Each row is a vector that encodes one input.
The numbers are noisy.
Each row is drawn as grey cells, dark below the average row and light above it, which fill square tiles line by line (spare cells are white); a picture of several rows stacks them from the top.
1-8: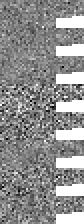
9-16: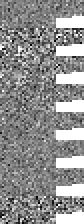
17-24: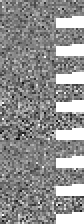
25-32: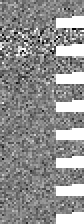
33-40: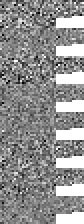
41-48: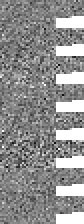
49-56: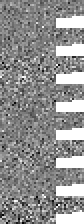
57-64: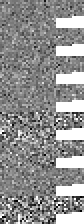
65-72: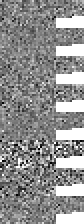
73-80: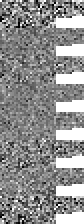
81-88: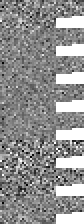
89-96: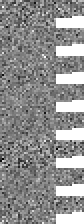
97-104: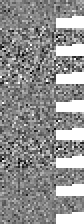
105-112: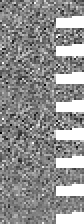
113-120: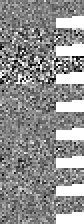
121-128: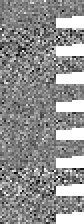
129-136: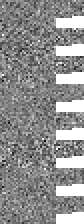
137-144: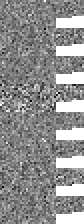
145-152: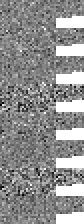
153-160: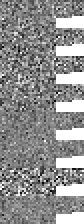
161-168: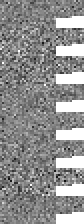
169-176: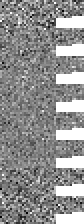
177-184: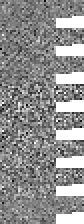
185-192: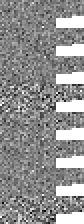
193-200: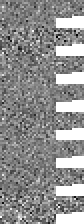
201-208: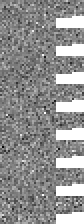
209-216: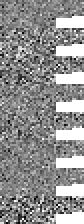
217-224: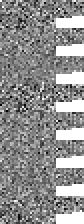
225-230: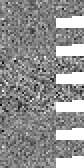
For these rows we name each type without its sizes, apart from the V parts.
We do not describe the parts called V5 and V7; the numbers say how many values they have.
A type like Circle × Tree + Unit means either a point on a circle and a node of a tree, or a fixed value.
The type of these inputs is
Bool × V5 × V7 + Label × (Tree + Unit).
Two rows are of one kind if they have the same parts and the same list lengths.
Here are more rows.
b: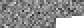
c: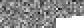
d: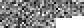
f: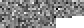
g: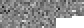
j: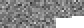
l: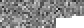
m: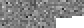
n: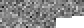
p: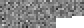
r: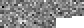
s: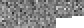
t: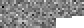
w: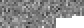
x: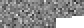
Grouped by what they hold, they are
b, f, n, p, r, t, x
c, g, l, w
d, j, m, s

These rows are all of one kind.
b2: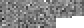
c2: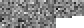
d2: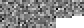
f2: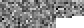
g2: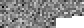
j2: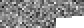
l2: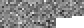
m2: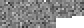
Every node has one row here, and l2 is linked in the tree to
m2.
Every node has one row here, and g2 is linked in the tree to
d2.
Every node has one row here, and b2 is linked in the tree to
c2.
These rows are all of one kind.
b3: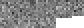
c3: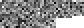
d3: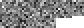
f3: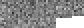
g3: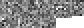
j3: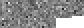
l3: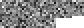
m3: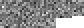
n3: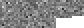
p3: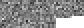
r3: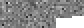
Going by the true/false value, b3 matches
d3, j3 and n3.
